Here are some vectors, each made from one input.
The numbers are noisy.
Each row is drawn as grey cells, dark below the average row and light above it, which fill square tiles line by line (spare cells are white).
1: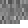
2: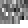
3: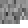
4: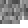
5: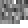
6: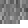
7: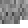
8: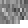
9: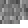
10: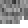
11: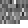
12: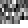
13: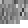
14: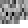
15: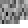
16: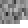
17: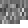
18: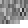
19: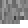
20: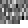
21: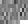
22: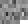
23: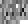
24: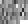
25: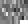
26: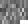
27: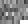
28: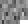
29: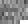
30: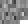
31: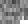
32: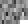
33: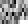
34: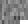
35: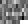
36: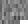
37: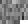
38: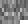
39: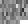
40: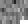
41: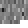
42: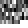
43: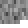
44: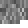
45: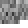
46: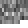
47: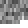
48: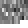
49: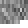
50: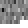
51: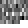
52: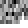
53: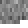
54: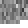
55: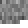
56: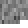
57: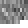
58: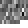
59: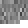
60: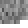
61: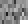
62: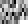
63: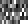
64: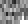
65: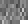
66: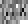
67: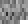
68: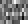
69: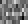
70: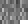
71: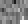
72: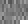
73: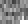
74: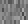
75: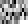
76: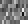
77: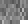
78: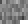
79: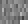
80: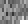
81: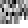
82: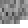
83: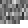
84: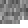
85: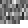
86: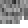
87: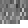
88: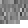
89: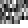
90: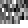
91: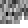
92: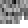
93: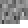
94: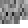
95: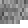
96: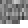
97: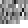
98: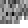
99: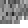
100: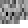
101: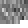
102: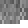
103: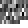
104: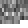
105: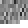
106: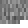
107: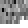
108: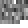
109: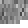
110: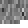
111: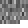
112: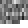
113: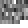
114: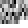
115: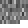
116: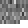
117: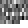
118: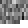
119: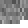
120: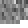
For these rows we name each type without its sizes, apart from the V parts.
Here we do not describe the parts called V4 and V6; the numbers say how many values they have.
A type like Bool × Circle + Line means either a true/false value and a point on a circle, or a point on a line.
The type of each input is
Bool × (Line + V6) + V4.
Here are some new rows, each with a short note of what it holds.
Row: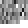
a value of V4
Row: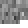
a true/false value and a value of V6
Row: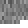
a point on a line and a true/false value
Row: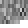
a value of V4
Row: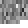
a value of V4
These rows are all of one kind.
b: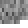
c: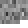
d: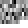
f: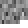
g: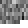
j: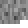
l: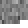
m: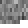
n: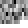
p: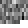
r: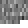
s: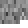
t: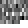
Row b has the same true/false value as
g, l, m and p.
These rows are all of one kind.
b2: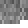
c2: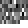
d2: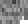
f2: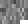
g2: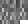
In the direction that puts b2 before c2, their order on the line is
f2, d2, b2, c2, g2.
